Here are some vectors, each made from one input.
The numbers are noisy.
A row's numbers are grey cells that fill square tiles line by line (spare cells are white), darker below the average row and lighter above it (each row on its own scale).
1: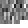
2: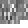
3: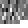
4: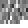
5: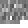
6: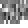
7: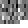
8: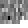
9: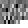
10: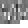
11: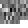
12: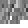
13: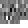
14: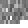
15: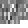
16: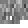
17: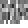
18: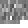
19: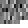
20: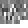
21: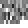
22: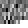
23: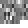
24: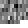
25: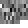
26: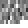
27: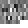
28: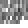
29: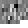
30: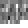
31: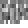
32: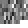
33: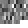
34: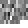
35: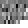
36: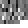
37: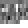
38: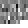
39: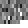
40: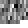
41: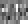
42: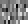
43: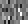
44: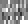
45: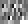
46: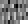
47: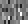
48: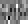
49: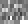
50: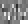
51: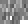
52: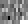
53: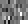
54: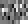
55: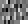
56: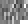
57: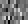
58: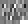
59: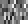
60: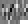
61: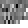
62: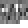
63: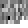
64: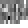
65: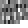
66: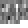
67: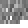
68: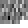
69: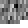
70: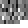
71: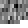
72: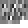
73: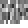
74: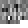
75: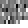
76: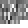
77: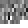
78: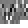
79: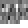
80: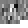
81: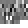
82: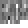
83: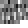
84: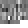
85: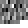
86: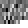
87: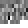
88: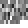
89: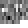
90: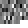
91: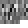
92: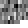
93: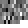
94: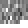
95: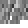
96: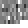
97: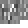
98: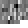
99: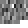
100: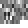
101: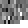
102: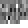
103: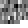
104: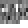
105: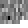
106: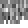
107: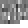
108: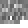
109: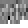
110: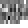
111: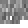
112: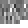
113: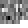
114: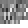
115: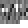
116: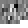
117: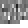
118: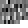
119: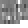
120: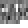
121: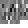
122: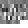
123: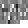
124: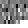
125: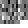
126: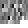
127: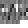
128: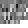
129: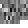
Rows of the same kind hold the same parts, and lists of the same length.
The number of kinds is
2.
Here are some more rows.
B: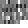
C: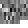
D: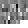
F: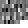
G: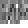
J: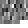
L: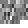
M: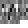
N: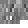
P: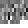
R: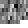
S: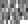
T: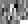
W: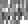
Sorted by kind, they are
B, C, D, F, G, J, L, M, N, R, S, T, W
P

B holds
a point on a 16-point circle and a true/false value.
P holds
a true/false value.
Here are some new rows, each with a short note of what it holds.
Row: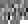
a true/false value
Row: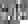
a point on a 16-point circle and a true/false value
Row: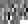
a true/false value
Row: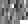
a point on a 16-point circle and a true/false value
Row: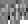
a true/false value
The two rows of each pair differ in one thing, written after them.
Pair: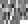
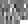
the true/false value
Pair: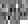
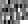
the true/false value
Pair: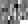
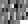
the place on the 16-point circle
